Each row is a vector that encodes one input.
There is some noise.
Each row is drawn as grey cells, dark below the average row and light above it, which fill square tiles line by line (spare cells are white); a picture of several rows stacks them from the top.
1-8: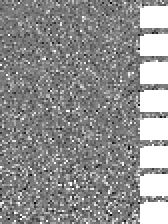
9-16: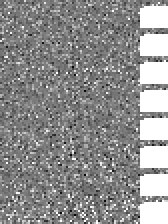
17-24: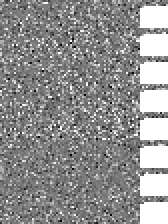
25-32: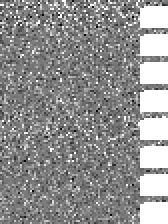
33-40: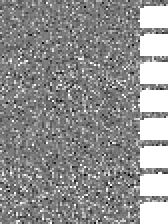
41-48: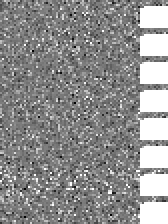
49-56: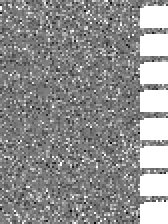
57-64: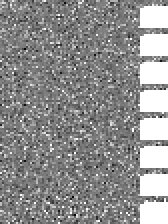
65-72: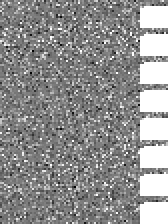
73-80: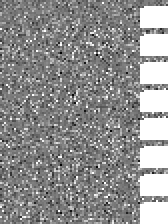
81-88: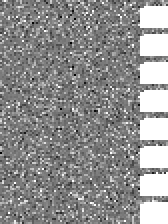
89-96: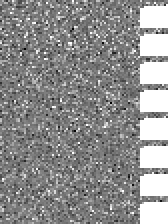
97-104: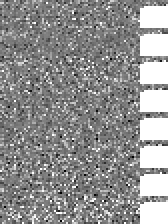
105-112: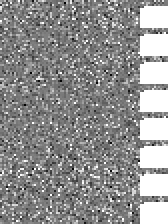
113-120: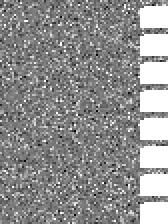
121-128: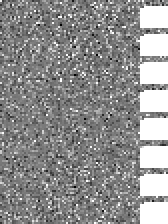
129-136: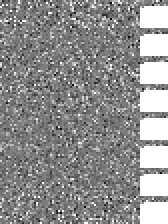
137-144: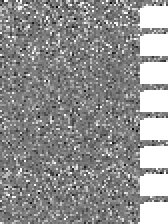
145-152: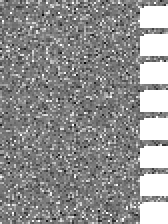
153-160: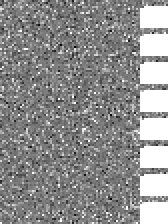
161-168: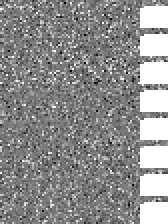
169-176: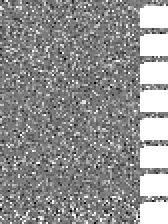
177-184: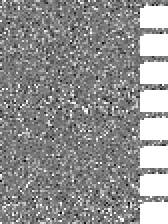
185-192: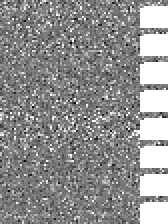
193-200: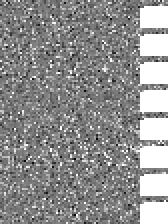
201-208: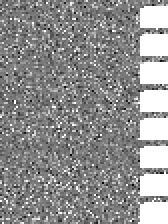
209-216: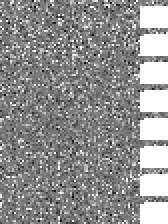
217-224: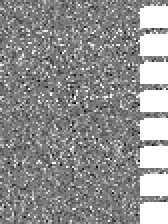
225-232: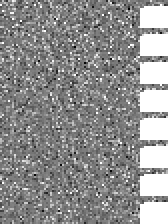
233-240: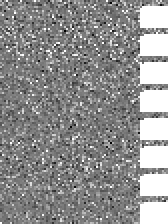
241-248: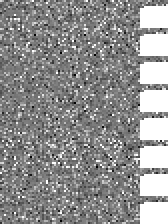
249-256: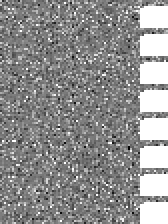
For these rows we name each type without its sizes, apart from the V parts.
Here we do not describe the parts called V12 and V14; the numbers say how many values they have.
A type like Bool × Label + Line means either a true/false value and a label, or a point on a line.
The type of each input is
(Bool × V14 + Circle) × V12.
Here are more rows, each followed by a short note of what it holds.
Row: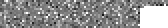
a point on a circle and a value of V12
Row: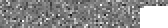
a point on a circle and a value of V12
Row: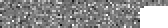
a point on a circle and a value of V12
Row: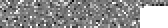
a true/false value, a value of V12 and a value of V14
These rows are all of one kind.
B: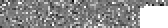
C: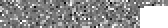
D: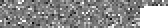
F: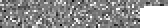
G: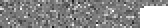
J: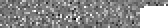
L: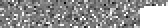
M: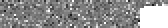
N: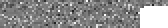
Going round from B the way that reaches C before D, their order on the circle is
B, G, M, F, N, J, C, D, L.
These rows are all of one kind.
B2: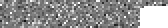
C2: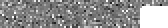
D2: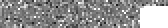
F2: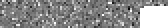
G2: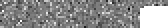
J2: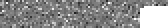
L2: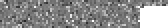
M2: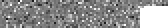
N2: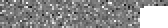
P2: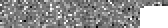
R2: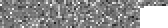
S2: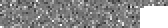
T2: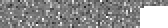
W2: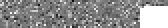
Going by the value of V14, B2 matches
D2, L2, R2 and S2.
